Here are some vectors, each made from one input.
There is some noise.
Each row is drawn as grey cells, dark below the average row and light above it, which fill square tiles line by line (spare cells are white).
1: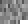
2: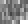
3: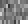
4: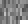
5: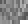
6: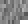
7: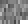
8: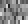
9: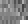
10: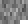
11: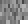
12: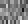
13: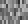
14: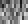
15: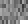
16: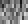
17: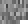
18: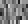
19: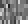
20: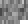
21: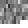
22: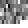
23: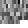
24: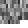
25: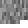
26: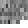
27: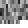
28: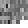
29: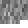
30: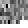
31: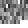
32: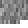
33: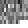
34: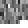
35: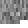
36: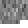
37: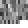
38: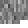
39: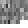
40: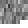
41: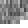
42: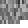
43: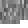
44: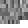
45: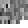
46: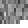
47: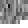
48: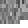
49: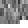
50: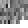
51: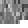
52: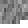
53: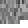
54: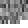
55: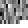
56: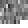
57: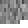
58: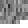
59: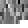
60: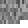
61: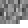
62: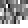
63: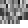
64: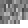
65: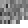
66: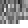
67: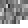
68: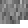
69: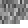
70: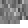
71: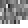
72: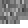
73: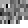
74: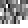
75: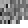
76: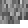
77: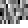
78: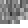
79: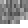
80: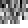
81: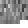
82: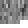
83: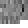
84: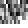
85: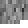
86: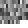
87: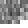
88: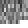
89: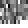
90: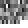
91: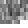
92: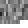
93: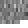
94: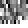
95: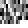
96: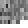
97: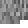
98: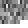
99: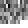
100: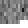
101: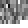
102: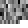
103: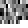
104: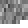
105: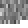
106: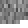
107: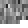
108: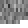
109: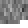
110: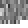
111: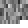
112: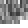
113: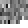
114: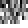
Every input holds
either a point on a 5-point line, or a list of up to two points on an 11-point line.
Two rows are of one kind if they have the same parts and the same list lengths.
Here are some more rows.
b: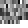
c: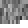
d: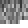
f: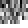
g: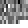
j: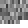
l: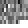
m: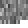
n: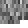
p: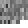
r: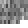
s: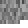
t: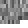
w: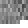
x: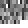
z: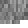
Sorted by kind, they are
b, j, m, n, s, t, z
c, w, x
d, f, g, l
p, r

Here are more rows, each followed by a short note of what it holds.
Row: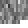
a list of one item
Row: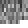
the empty list
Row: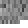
a list of two items
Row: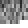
the empty list
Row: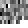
a point on a 5-point line
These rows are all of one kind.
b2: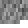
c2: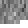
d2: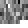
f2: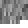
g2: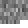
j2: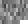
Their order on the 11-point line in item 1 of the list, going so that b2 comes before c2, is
b2, f2, c2, j2, g2, d2.
